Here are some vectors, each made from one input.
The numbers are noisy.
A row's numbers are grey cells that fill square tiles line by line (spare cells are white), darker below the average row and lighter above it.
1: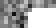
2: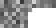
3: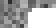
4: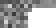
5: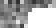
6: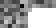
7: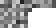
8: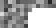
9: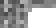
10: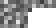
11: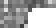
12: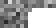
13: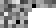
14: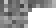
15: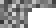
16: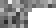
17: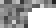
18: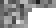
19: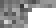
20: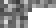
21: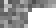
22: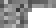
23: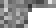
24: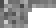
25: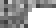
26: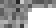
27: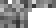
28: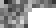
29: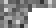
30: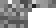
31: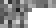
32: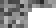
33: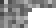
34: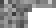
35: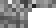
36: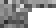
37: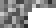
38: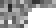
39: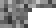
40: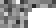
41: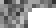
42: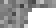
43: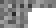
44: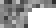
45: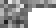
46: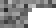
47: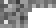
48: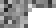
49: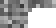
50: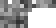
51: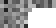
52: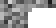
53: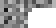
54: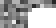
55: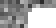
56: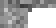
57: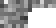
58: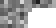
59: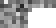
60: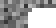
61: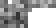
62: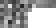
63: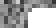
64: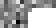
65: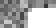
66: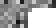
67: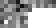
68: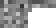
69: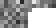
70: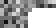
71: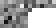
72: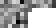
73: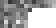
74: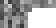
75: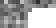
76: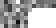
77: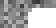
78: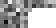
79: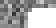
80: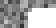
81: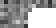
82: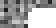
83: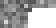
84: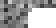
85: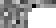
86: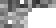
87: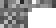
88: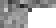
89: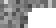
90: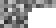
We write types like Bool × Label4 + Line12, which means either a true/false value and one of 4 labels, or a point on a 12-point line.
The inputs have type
Label11 + Line10.
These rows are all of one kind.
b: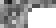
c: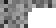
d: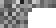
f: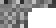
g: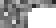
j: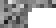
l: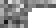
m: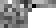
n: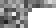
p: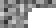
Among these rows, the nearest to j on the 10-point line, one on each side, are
c and l.
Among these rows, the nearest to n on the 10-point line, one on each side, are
l and m.
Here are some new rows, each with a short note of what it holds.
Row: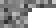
a point on a 10-point line
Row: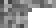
one of 11 labels
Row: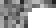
a point on a 10-point line
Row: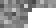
one of 11 labels
